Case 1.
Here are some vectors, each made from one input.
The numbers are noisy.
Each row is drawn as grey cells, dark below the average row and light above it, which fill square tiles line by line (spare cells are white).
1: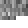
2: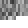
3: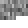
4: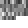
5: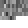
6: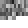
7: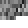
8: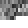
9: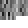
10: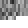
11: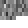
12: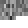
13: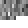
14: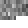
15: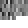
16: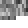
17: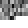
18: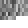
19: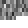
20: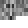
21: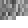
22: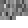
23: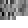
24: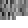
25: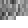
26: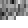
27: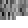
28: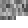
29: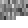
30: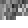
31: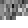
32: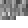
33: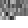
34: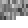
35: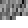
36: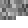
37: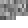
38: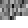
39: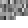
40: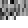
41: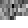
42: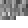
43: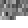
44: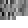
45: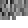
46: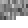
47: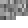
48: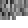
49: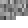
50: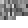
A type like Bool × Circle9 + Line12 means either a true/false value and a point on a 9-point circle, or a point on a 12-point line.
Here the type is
Line6.
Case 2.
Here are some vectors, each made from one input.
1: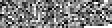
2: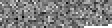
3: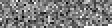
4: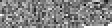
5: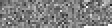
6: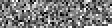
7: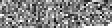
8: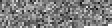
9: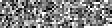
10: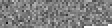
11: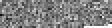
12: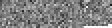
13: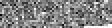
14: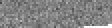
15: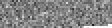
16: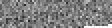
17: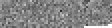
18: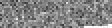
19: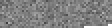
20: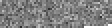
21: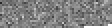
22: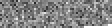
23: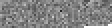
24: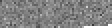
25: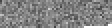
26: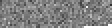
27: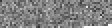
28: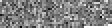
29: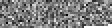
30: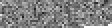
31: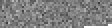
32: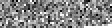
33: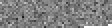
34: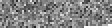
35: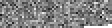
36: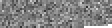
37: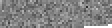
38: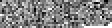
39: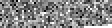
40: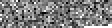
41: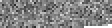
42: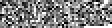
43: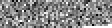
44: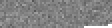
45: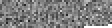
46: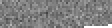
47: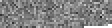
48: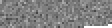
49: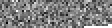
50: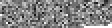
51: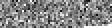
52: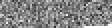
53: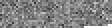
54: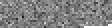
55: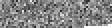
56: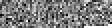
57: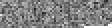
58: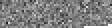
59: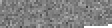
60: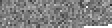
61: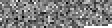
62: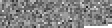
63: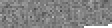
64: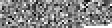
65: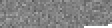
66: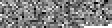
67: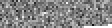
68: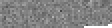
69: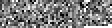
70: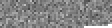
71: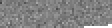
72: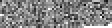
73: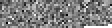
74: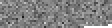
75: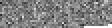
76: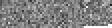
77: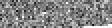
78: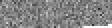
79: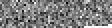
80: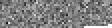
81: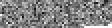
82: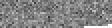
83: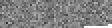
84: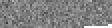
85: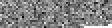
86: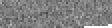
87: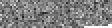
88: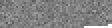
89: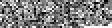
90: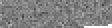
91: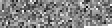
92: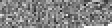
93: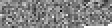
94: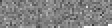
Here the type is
Line6.
